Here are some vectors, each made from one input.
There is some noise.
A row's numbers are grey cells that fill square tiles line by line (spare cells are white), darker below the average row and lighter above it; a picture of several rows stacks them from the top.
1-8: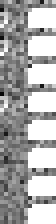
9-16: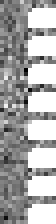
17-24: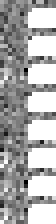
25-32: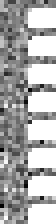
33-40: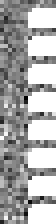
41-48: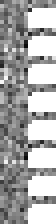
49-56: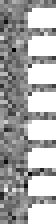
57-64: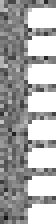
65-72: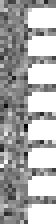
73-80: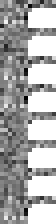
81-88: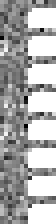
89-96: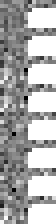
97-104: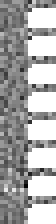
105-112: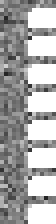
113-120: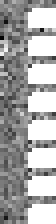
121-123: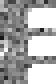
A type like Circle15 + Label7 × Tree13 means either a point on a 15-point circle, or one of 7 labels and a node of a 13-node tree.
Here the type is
Line8 + Tree15.
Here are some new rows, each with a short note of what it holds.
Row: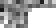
a point on an 8-point line
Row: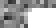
a node of a 15-node tree
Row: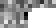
a point on an 8-point line
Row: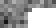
a node of a 15-node tree
